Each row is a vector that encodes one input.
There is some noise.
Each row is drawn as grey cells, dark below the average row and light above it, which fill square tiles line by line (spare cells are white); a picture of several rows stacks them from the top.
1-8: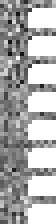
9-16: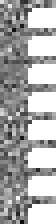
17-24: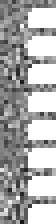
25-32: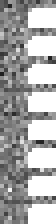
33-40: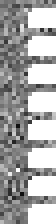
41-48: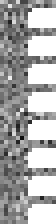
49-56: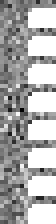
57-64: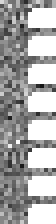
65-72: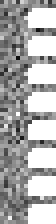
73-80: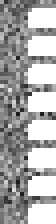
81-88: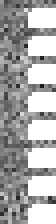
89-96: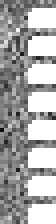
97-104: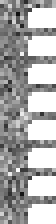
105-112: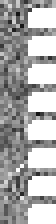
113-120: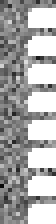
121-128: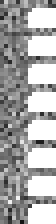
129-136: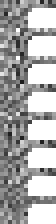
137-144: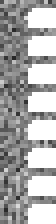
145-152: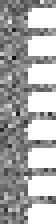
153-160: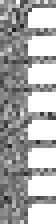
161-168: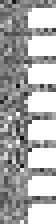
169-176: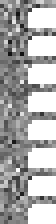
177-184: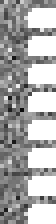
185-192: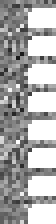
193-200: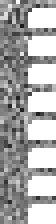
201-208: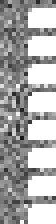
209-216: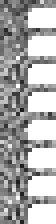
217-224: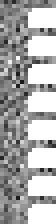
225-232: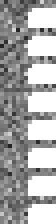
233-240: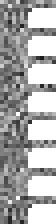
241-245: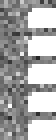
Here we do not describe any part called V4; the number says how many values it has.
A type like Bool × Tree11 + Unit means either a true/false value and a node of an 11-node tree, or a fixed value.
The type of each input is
Bool × Bool × Bool × (Line9 + V4) + Line11.
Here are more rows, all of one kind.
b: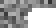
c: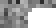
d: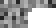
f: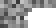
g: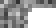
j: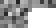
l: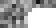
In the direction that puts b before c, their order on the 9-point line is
d, j, b, g, c, f, l.
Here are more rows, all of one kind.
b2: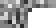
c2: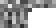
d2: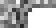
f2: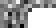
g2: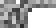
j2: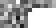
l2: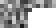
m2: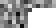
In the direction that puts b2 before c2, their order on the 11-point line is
d2, g2, j2, b2, m2, l2, c2, f2.
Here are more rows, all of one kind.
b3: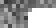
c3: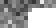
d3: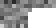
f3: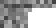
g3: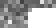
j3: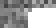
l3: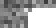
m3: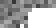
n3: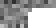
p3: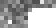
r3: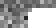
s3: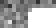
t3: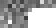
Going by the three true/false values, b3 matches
d3, l3 and n3.
